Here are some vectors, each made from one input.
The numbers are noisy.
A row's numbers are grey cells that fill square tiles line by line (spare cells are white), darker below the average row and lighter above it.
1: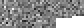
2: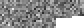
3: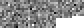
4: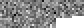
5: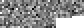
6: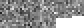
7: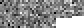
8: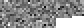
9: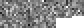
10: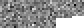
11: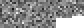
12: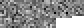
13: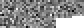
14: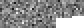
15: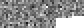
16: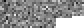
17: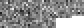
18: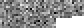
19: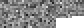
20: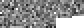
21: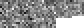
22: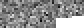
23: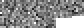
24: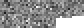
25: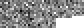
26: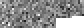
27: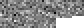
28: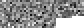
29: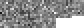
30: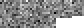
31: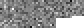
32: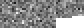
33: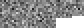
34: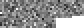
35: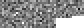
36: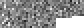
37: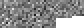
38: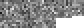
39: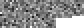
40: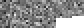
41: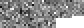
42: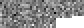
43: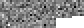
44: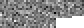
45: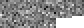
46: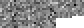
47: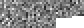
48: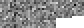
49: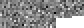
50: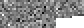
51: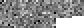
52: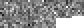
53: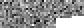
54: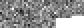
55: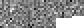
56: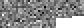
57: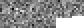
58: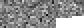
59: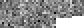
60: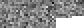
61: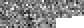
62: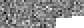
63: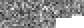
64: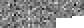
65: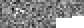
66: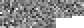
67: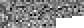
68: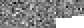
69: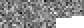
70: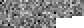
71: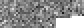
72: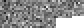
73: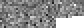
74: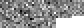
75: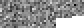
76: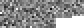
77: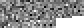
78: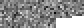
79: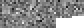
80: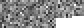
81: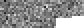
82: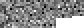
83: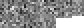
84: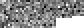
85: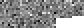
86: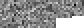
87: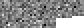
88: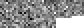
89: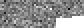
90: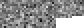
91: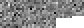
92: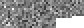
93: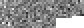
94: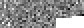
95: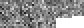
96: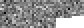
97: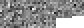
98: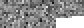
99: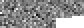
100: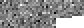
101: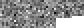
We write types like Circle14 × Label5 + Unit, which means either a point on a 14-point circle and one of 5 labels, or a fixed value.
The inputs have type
Line4 × (Line6 + Line7).
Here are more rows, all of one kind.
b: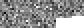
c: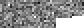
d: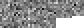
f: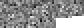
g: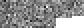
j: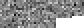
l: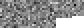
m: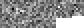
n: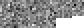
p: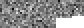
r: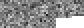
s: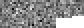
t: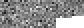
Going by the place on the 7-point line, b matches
g and t.
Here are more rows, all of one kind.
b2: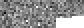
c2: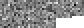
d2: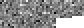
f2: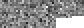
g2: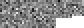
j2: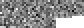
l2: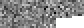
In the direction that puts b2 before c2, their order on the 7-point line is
j2, g2, b2, f2, c2, l2, d2.
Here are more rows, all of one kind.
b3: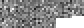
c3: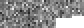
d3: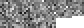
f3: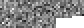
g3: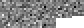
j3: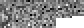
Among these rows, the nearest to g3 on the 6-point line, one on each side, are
f3 and j3.
